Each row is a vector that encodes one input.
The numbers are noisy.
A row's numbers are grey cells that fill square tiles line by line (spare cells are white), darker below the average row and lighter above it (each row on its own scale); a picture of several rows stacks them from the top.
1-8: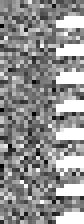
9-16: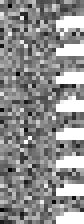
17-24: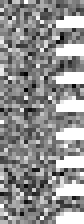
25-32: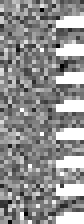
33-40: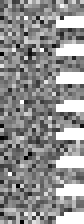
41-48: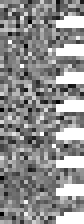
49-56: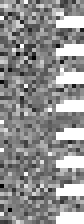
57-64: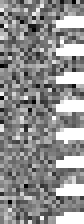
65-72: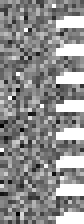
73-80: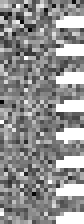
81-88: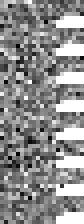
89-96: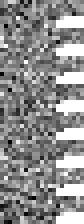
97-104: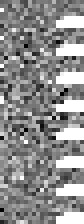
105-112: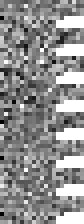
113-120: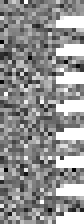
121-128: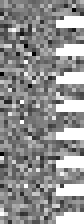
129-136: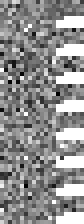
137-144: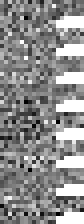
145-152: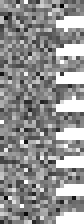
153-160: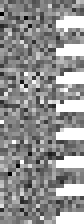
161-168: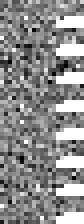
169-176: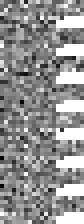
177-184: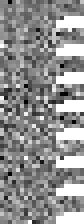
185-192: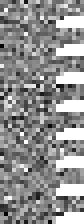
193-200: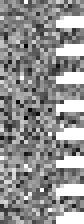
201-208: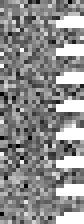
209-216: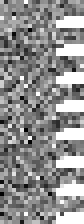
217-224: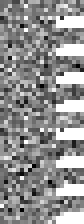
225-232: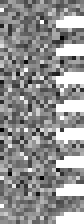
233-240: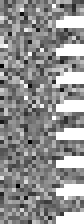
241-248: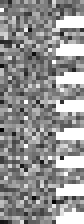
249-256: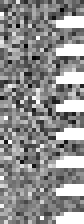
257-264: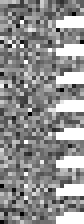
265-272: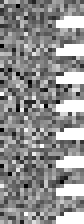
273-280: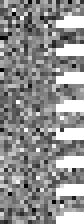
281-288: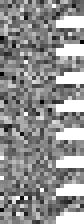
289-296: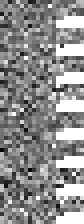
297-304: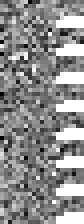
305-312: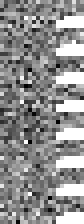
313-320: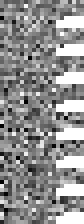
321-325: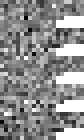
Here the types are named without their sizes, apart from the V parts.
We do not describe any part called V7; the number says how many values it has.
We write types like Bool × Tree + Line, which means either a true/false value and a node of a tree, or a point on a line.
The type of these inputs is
(Circle + Line) × Tree + V7.
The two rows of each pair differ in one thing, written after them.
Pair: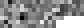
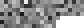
the place on the line
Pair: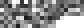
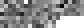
the node of the tree
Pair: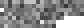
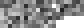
the place on the line
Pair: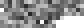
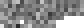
the node of the tree
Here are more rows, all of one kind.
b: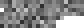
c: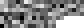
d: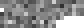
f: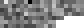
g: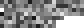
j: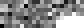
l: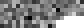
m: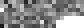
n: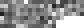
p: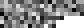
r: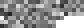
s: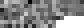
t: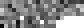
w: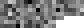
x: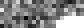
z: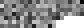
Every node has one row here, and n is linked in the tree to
j and r.
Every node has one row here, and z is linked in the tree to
l and s.
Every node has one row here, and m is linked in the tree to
d and x.
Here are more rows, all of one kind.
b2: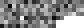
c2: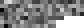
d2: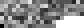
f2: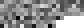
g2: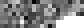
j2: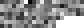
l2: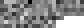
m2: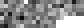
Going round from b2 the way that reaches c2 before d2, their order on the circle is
b2, g2, m2, c2, d2, f2, l2, j2.
